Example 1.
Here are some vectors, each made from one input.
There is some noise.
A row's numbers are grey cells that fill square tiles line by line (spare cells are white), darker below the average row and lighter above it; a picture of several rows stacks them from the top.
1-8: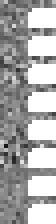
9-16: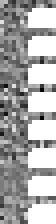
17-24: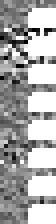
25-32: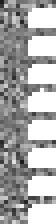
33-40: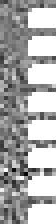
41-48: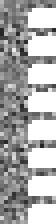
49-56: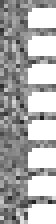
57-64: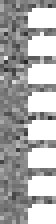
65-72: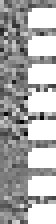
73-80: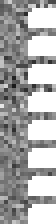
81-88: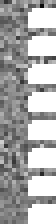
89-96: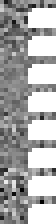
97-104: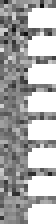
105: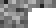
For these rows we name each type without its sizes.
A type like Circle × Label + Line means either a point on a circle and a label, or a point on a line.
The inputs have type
List(Line).
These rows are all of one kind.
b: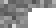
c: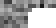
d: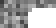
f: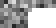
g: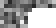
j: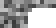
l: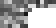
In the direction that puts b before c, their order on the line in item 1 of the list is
d, b, g, c, l, j, f.
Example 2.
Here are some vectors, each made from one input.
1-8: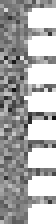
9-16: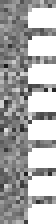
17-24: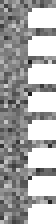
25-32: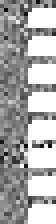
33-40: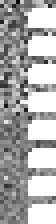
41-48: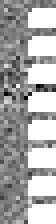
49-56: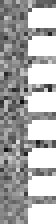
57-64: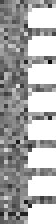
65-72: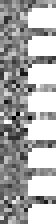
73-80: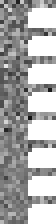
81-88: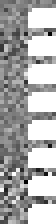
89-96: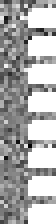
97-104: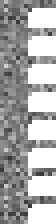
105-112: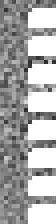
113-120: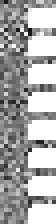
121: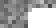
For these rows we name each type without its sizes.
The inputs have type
Line + Tree.
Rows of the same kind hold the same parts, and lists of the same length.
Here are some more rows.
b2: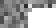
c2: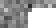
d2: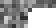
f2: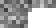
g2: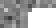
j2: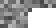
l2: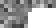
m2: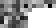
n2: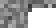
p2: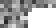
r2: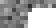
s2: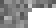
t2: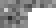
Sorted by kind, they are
b2, d2, f2, l2, m2, s2
c2, g2, j2, n2, p2, r2, t2

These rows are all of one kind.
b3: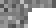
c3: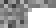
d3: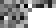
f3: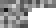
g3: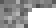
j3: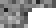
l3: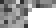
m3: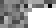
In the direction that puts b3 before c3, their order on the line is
f3, m3, j3, l3, g3, b3, c3, d3.
